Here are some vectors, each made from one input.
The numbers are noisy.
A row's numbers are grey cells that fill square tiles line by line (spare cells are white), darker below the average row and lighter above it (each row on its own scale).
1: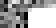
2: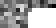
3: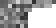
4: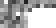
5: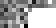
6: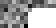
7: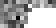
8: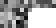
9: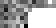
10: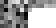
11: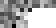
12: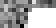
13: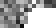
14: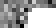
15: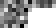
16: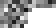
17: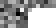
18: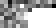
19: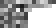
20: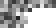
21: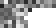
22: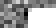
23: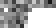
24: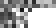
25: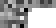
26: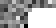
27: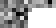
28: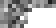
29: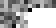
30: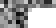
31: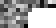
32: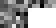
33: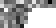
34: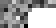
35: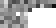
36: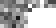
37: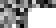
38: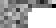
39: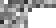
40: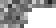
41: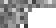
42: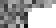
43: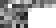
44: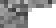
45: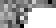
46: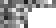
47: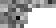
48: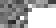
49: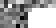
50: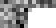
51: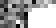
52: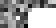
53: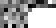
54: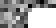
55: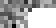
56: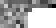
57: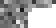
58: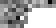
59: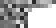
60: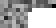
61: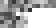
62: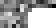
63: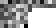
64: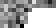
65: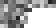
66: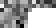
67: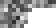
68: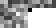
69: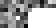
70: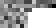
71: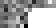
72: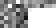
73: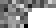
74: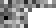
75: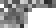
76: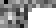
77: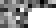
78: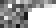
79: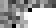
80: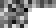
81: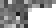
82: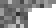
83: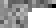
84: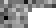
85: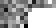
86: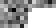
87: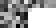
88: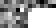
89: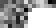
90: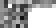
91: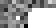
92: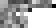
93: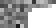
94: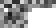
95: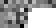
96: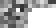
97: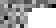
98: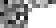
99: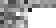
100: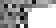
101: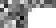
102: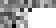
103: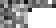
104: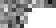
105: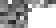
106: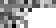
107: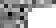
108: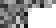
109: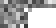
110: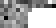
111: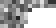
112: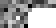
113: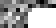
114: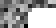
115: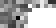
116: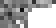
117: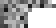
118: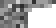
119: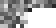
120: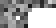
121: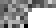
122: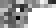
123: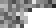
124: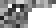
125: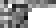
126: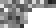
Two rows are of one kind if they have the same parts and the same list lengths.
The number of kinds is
2.
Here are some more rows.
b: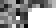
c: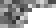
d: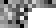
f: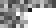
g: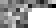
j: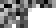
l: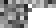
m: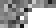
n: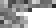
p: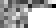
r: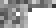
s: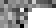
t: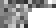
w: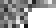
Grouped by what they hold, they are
b, c, d, j, l, m, s
f, g, n, p, r, t, w

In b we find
a point on each of three 4-point lines.
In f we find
a point on a 5-point line.
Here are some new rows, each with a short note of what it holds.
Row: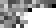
a point on a 5-point line
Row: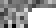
a point on a 5-point line
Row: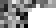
a point on each of three 4-point lines
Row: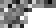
a point on each of three 4-point lines
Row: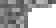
a point on each of three 4-point lines
